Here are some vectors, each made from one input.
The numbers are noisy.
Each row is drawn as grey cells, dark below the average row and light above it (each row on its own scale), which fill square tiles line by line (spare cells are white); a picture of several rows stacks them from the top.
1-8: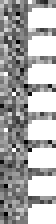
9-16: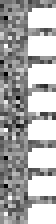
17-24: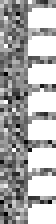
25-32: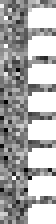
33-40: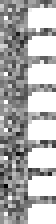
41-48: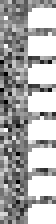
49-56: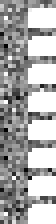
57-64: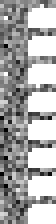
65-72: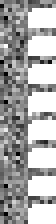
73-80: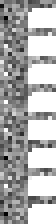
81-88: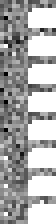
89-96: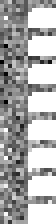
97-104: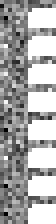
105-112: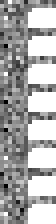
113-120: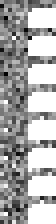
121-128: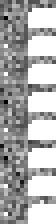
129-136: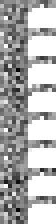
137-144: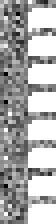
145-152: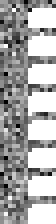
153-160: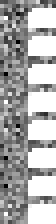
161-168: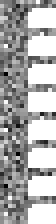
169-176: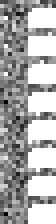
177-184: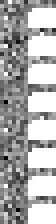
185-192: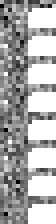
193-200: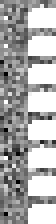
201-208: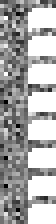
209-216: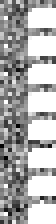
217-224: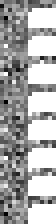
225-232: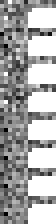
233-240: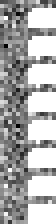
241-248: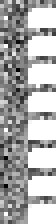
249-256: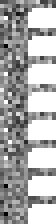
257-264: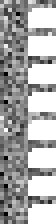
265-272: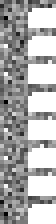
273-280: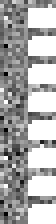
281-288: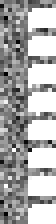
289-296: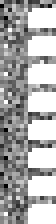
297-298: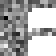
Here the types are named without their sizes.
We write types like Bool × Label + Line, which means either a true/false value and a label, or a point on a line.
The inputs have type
Bool × Bool × Bool + Tree + Unit.
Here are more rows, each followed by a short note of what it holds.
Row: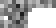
a node of a tree
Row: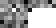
a fixed value
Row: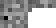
three true/false values
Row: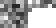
a node of a tree
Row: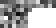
a node of a tree
